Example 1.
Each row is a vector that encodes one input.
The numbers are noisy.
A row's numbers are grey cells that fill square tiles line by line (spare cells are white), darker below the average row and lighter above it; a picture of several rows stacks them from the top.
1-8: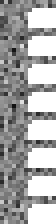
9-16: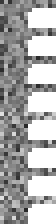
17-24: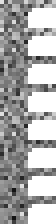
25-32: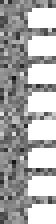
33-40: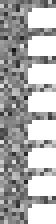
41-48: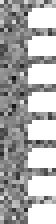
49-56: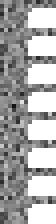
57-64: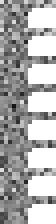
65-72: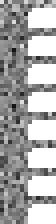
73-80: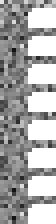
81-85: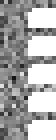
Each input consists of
one of 5 labels.
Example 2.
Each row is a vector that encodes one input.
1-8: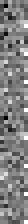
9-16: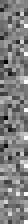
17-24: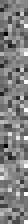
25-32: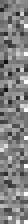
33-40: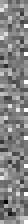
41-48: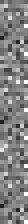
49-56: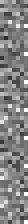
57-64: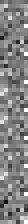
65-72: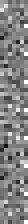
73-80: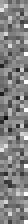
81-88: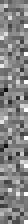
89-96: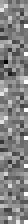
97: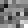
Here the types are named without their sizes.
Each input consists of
a point on a circle.
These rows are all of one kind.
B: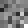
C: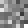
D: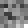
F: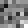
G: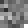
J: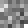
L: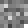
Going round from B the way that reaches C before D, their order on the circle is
B, G, L, J, C, D, F.
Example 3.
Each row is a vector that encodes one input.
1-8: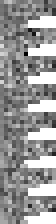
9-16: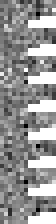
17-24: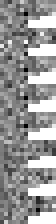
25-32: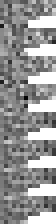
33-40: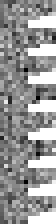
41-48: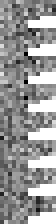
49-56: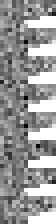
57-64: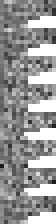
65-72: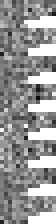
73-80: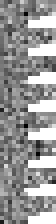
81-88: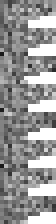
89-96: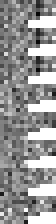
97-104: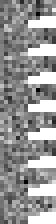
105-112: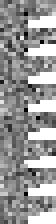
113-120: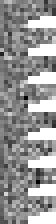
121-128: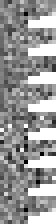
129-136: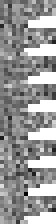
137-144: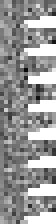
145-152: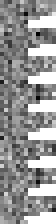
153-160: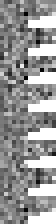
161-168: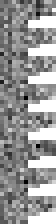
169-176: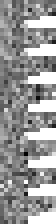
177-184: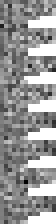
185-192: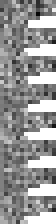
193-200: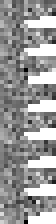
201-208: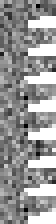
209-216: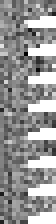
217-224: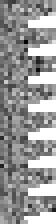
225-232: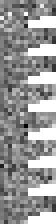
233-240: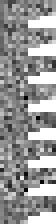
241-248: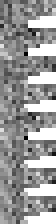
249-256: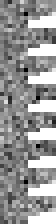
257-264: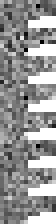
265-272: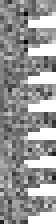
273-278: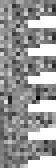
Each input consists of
either a point on an 11-point circle, or a fixed value.
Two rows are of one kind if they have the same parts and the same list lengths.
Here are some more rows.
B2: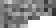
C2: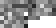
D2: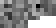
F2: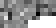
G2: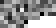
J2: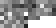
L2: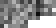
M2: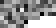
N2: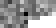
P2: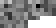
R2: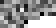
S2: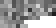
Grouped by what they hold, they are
B2, C2, D2, F2, J2, L2, N2, P2, S2
G2, M2, R2

